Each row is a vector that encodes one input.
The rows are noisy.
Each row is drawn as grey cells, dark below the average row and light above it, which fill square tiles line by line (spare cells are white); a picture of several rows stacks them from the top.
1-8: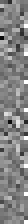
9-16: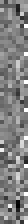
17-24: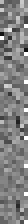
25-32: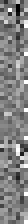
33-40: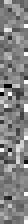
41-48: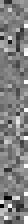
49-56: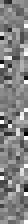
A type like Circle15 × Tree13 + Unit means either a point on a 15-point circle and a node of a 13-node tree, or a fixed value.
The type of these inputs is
Line6 + Line8.
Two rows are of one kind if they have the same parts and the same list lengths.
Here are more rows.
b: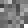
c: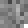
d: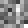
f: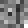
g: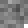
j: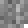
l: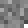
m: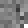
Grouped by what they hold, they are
b, f, g, l, m
c, d, j

